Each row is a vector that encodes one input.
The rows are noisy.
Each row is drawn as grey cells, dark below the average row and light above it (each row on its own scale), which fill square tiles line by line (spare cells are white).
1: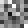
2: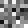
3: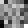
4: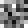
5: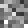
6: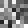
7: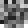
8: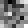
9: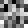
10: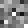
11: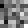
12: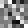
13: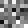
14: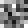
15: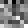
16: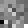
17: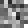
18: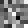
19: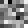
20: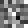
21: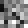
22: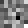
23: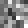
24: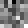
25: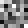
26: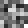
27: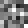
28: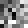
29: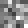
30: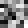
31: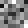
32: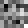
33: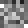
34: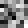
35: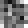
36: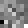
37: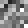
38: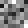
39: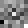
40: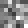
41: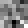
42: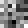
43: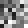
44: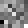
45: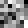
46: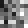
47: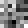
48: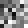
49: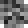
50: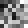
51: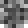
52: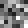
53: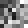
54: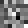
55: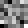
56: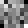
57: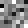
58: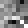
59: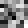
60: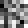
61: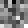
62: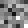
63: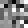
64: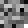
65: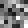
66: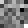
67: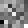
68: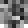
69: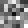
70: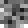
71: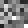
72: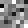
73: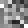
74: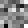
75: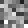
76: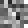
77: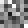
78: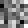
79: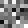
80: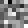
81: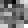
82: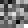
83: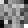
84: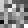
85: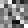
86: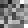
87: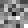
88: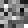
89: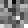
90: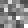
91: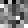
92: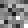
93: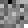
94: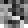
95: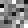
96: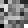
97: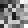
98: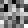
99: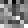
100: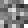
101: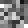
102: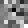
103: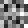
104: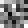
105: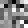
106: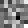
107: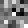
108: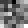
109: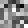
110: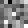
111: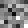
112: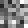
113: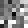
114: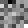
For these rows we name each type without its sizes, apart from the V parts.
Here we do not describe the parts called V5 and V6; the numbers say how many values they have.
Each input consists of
a value of V6, together with either a point on a line and a value of V5, or four true/false values.
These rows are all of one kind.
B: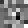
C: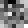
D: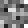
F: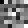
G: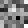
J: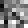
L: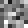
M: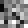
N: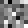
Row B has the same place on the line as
G, J and M.
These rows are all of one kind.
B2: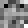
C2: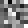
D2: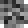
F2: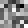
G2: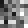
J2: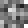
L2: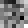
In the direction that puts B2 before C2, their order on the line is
B2, F2, L2, C2, J2, D2, G2.
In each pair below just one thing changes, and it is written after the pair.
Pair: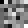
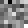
the place on the line
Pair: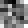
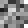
the value of V6
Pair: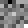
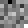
the place on the line
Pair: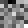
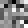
the value of V6
